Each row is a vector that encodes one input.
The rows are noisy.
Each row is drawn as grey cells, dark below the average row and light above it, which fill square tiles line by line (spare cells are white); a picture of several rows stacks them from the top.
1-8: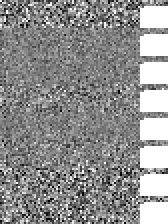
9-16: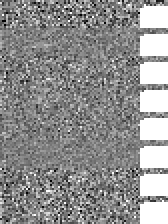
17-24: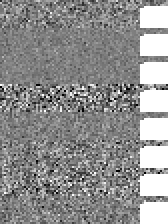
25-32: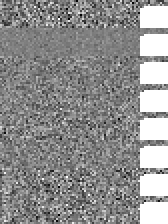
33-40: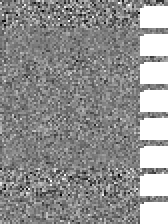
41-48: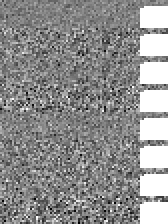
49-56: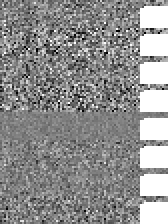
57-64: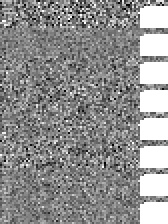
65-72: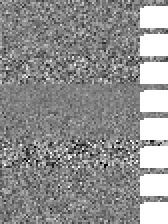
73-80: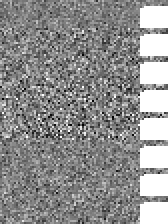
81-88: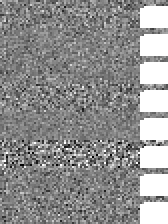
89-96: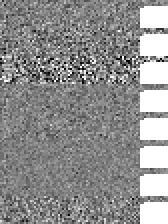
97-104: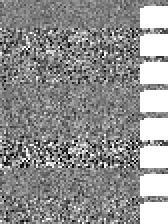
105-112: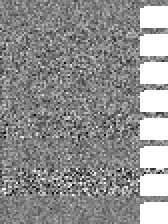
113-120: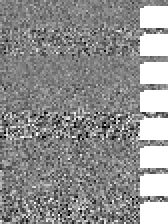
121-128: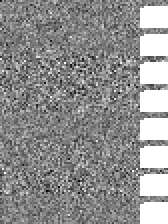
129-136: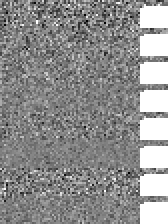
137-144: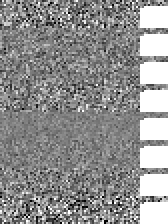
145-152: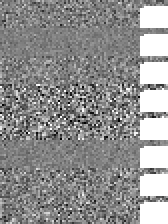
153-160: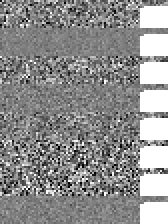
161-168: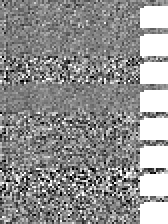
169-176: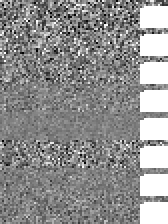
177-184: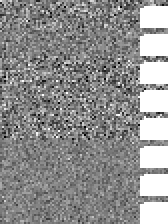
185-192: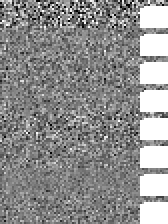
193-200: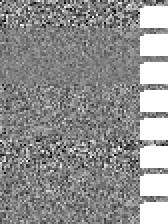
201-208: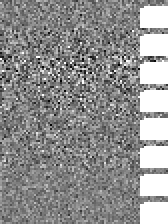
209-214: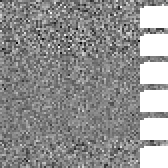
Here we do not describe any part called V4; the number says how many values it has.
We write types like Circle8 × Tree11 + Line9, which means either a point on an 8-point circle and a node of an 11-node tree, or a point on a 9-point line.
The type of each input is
Line7 × V4 + List2(Bool × Line6).
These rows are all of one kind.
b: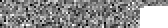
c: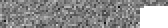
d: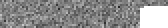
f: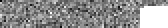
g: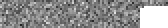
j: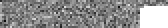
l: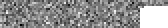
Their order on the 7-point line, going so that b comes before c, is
l, b, j, d, f, c, g.
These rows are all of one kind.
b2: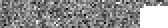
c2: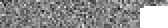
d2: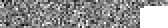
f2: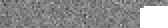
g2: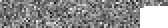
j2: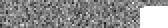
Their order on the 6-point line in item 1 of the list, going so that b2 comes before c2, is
b2, g2, c2, d2, f2, j2.
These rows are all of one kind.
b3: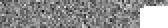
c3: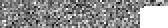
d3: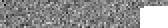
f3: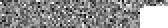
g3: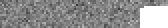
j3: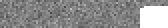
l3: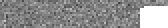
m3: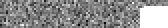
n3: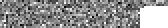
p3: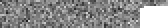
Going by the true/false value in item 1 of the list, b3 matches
c3, d3, g3 and m3.
